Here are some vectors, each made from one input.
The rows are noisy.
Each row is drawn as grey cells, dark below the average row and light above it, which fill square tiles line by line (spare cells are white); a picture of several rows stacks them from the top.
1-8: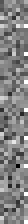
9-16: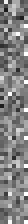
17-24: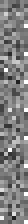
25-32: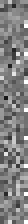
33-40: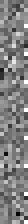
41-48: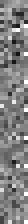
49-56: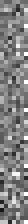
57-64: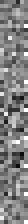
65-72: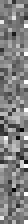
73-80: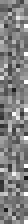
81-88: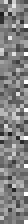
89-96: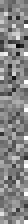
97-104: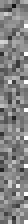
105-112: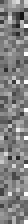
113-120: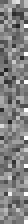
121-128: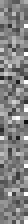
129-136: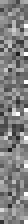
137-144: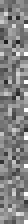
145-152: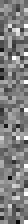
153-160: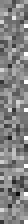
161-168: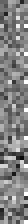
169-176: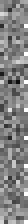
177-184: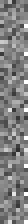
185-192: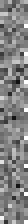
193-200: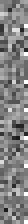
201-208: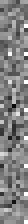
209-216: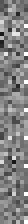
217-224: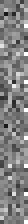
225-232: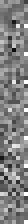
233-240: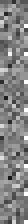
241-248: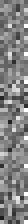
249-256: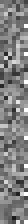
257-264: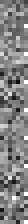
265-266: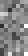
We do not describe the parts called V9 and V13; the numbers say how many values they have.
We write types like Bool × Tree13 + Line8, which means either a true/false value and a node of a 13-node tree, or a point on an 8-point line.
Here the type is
(Bool × Bool × Bool × Bool + Unit) × V13 + Line12 × V9.
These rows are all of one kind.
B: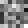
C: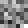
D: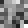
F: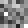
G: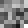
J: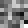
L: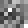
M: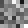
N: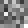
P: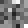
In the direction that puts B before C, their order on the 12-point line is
N, L, F, B, C, J, G, D, P, M.
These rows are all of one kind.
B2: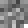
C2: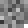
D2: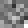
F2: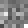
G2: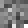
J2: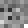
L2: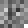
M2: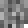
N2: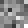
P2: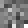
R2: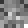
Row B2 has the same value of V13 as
C2, G2, M2 and P2.
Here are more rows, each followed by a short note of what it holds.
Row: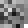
a point on a 12-point line and a value of V9
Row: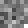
a value of V13
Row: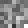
a value of V13
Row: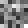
a point on a 12-point line and a value of V9
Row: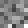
a value of V13
